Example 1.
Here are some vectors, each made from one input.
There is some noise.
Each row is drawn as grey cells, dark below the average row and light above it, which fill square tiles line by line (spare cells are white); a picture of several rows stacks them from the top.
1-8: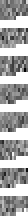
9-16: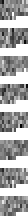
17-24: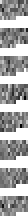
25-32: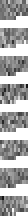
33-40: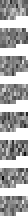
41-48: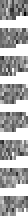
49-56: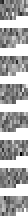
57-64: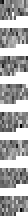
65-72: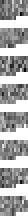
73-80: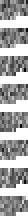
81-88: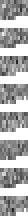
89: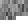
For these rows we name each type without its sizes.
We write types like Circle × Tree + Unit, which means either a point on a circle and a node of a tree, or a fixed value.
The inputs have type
Tree.
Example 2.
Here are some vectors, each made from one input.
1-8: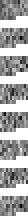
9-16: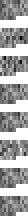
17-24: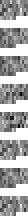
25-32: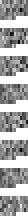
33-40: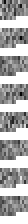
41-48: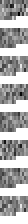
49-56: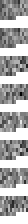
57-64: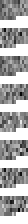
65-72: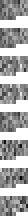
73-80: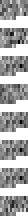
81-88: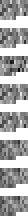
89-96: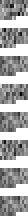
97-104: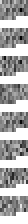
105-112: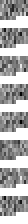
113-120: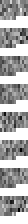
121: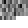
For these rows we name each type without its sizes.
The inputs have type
Label.
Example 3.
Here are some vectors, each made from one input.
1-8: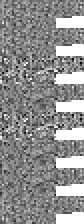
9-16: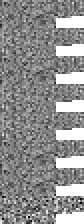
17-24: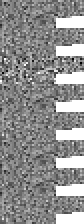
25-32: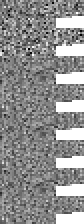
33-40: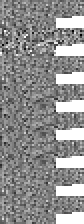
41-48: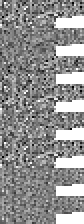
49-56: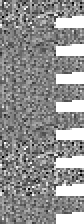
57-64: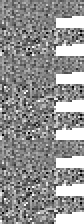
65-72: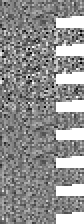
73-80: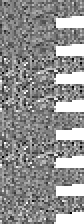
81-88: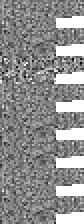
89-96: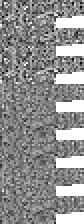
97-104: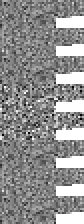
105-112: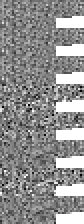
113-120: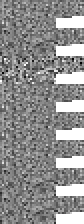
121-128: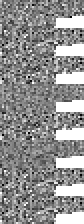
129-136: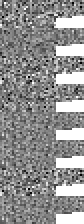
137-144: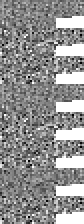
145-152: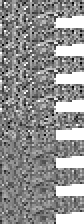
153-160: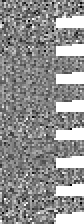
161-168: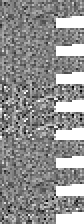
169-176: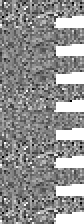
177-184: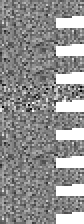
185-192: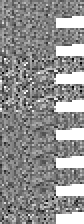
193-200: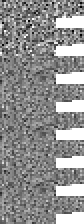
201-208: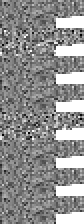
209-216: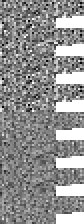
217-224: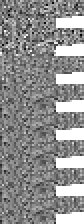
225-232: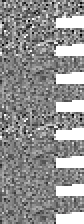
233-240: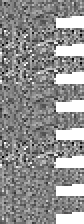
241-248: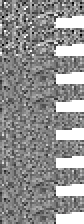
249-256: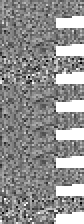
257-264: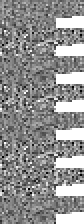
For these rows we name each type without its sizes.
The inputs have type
Circle.
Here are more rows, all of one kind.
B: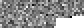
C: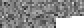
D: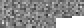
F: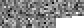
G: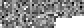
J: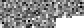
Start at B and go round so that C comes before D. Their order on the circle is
B, G, J, F, C, D.
